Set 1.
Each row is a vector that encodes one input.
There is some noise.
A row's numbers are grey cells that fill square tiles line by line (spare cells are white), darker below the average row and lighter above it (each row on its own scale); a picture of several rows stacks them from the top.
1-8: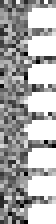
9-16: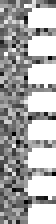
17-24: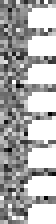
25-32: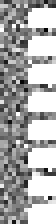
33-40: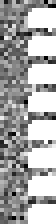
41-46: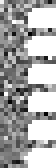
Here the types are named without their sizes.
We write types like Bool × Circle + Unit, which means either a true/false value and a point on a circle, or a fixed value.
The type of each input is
(Bool × Bool × Bool + Unit) × Label.
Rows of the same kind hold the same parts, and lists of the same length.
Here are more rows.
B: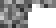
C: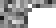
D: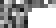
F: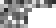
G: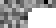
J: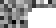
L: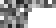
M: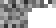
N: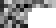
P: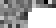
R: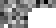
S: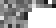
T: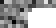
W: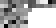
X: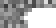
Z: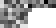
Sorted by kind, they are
B, D, J, L, M, N, P, S, T, W, X, Z
C, F, G, R

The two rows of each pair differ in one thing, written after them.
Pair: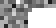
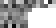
the label
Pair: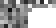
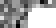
one of the three true/false values
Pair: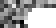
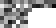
one of the three true/false values
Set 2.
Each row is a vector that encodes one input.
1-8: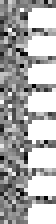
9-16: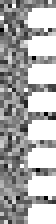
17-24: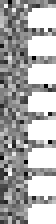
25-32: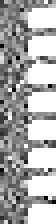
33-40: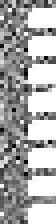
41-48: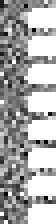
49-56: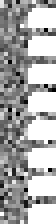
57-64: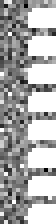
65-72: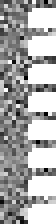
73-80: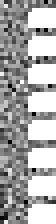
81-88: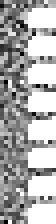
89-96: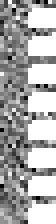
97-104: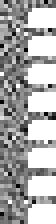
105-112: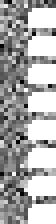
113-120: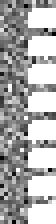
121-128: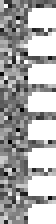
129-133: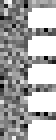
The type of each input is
Bool × Label8 + Unit.
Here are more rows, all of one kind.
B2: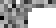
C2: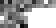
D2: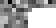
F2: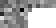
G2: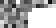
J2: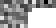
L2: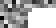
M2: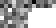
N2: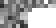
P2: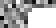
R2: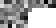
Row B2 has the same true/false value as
L2, P2 and R2.
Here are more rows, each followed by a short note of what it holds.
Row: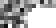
a fixed value
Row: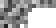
a fixed value
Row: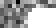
a fixed value
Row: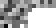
a fixed value
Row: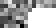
one of 8 labels and a true/false value
